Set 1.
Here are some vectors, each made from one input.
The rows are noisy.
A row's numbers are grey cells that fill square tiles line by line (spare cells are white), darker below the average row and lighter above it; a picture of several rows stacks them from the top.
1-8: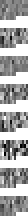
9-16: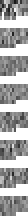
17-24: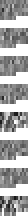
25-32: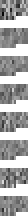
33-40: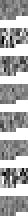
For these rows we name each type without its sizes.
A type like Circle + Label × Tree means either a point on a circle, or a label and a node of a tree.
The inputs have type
List(Line).
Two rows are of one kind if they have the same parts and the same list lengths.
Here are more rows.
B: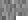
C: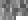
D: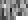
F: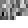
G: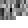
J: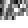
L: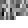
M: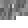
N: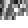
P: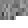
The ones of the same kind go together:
B, D, G, M
C, F, L, P
J, N

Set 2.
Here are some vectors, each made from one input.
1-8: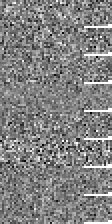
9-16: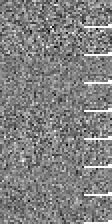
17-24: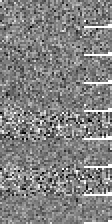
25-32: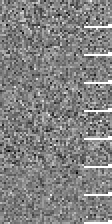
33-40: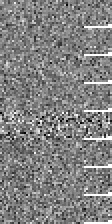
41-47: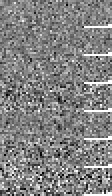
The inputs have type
List2(Line5).
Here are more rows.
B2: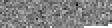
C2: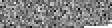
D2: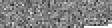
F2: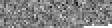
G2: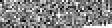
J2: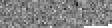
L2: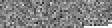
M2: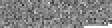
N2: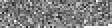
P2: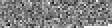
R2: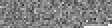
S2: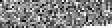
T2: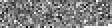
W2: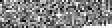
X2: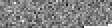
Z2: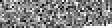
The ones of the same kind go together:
B2, F2, J2, M2, P2, R2, X2
C2, D2, L2, N2, T2
G2, S2, W2, Z2

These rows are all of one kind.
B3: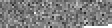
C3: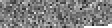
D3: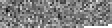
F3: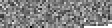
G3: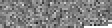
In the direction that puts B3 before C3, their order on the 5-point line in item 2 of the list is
F3, B3, G3, C3, D3.
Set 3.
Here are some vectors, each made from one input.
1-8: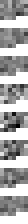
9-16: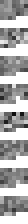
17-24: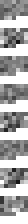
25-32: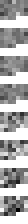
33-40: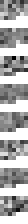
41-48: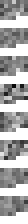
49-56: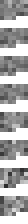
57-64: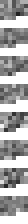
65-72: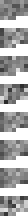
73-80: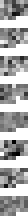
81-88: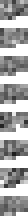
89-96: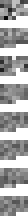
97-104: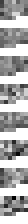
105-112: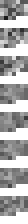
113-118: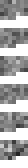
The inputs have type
Bool × Bool × Bool + Circle5 + Unit.
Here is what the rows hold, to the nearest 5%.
About 25% of them hold a point on a 5-point circle. About 5% of them hold a fixed value. The rest hold three true/false values.
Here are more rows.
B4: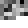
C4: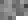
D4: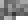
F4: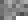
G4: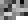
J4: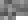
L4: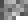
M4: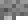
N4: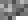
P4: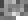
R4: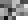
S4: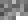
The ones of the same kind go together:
B4, G4
C4, D4, F4, J4, L4, M4, N4, P4, S4
R4

